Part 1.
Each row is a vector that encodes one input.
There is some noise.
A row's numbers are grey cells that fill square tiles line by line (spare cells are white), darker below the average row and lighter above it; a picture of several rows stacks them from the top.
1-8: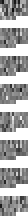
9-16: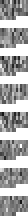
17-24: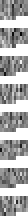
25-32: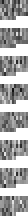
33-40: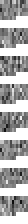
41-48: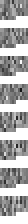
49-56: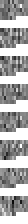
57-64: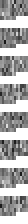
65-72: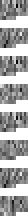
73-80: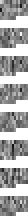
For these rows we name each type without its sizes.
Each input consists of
a point on a line and a true/false value.
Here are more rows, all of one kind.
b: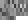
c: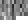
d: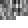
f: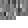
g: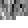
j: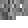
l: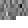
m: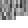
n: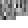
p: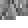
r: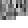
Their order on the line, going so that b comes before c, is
r, n, m, j, b, p, f, l, d, c, g.
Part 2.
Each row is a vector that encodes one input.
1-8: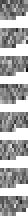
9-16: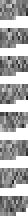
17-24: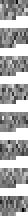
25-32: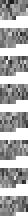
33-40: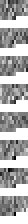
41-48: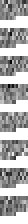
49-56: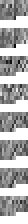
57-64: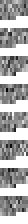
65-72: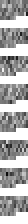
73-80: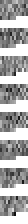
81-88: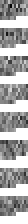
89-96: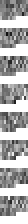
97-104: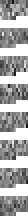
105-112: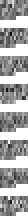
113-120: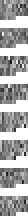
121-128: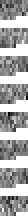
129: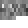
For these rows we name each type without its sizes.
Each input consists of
a label, together with either a point on a circle, or a fixed value.
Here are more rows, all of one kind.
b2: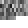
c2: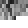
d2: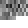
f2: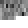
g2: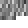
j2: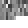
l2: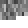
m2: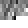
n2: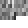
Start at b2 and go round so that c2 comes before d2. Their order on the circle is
b2, j2, n2, g2, m2, c2, l2, f2, d2.
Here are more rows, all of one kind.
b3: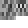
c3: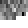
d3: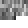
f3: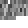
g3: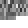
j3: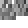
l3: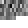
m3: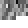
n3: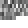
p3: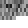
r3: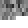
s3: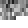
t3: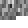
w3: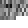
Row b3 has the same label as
j3, m3 and r3.
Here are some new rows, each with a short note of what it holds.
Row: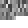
a point on a circle and a label
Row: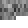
a label
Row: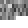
a label
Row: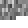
a point on a circle and a label
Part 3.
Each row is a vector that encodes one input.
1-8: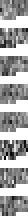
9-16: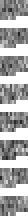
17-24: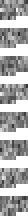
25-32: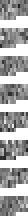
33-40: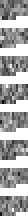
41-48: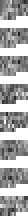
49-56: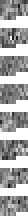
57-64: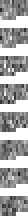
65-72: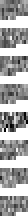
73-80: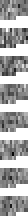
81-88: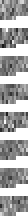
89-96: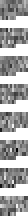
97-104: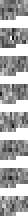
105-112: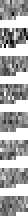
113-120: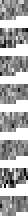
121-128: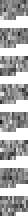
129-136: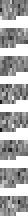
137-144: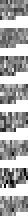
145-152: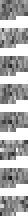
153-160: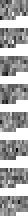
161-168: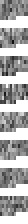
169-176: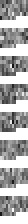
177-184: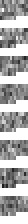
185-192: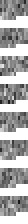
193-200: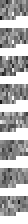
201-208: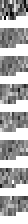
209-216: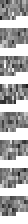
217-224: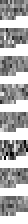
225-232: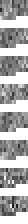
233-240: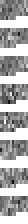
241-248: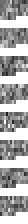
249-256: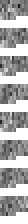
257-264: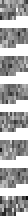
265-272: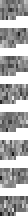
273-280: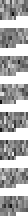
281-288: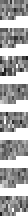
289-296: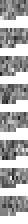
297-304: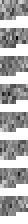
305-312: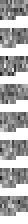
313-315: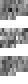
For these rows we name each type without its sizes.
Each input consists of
either a fixed value, or two labels.
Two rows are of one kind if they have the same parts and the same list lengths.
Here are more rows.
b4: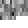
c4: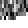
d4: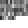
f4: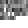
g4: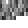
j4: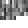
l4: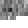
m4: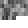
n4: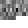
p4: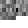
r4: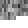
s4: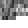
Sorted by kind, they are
b4, d4, f4, g4, j4, l4, m4, n4, p4, r4, s4
c4

